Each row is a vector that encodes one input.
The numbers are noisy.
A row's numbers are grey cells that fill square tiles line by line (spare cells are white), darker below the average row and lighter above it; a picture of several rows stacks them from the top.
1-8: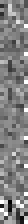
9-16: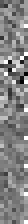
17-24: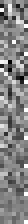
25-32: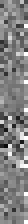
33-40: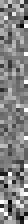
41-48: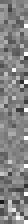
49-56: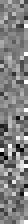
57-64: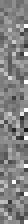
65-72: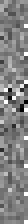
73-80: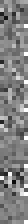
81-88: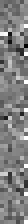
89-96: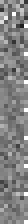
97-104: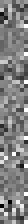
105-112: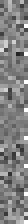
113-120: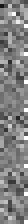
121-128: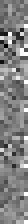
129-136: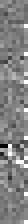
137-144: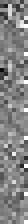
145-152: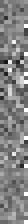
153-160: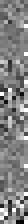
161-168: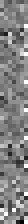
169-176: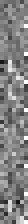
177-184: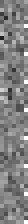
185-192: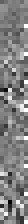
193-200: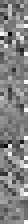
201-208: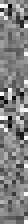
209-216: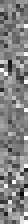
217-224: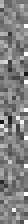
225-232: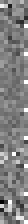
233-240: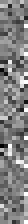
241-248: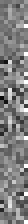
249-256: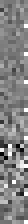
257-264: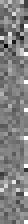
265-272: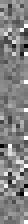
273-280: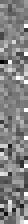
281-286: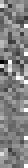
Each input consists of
either one of 11 labels, a point on a 7-point line and a node of a 9-node tree, or a point on a 5-point line.
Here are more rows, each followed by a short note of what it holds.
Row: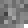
one of 11 labels, a point on a 7-point line and a node of a 9-node tree
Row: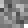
one of 11 labels, a point on a 7-point line and a node of a 9-node tree
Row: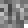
one of 11 labels, a point on a 7-point line and a node of a 9-node tree
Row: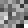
a point on a 5-point line
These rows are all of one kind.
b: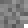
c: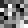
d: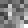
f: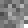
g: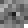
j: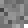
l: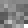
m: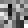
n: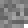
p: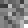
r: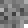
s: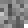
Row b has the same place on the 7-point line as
f, j, p and r.
